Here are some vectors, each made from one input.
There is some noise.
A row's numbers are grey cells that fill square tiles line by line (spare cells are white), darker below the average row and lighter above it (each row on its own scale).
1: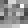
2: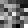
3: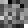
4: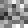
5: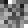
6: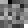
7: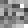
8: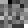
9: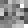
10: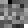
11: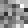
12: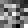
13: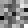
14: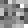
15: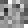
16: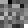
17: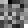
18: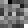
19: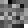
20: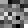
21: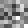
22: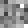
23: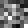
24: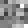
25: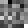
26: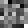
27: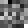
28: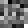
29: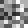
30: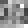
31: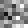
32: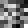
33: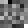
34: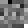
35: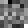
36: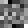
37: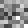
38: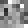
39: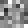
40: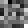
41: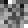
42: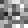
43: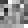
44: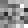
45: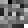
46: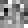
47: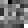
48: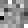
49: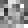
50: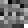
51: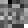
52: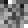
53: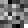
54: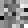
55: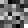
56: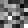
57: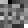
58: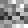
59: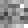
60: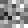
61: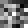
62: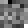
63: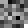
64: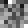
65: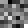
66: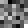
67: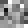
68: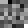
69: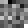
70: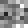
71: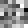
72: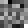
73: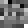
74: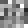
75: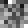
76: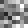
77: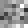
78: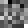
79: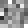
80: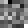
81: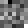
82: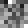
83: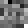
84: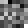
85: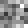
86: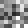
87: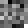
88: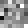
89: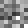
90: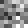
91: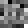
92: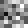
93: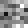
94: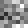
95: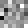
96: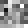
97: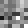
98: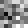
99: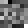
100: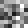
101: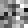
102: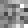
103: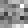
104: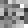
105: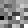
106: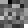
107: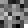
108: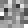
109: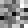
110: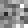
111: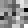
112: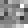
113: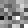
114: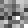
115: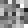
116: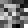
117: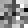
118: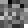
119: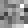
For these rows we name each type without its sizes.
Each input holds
a list of points on a line.
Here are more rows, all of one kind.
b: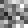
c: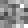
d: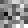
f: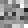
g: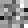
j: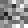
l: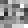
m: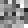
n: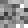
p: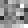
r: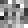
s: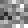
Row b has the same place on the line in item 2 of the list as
c, d, l and n.
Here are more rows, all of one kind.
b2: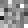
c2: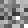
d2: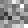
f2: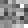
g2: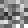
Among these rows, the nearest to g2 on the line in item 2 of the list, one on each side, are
c2 and f2.
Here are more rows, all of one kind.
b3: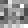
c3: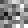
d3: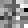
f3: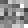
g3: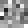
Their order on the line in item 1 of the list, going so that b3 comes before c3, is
g3, b3, f3, d3, c3.
